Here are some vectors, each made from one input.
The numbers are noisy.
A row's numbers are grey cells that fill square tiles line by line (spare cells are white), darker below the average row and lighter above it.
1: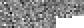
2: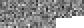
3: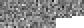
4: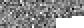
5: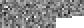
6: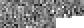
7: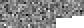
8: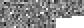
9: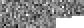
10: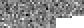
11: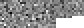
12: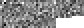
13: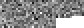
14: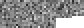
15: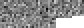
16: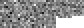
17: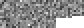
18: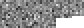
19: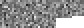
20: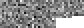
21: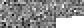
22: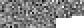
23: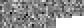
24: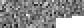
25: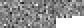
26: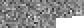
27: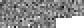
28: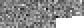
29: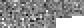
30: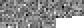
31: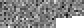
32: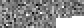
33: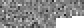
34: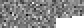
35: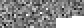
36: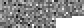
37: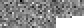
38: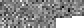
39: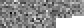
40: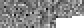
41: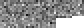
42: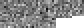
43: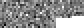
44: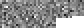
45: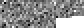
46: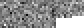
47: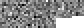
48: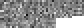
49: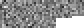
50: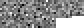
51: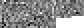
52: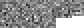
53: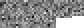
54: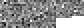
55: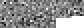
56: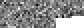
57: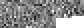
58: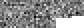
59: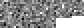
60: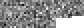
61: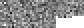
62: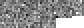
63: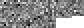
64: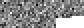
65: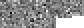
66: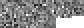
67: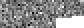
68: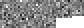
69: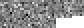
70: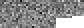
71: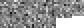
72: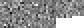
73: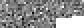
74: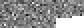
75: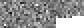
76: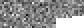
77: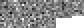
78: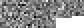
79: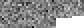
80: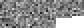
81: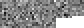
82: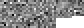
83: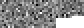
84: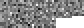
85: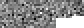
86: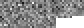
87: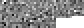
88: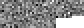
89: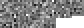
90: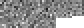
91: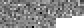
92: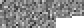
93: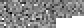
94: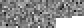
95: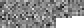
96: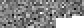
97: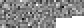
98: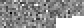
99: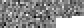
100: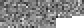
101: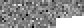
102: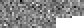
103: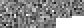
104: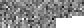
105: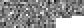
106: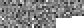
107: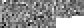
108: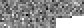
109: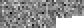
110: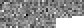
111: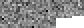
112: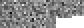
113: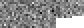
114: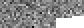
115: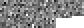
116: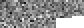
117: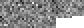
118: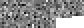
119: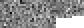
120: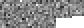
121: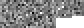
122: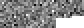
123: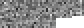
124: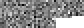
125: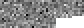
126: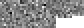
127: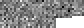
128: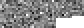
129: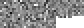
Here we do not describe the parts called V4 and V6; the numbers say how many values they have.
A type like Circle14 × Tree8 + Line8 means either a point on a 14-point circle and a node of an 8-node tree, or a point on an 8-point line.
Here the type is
(Line5 + Line7) × V4 × V6.
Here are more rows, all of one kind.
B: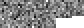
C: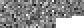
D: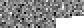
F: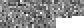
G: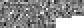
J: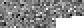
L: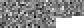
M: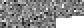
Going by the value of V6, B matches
C and G.
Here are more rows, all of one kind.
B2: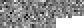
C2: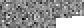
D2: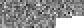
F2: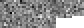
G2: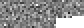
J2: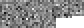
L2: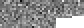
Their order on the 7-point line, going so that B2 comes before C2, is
B2, F2, G2, L2, D2, C2, J2.
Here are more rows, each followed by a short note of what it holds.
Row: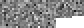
a point on a 7-point line, a value of V4 and a value of V6
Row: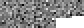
a point on a 5-point line, a value of V4 and a value of V6
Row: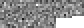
a point on a 7-point line, a value of V4 and a value of V6
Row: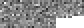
a point on a 7-point line, a value of V4 and a value of V6
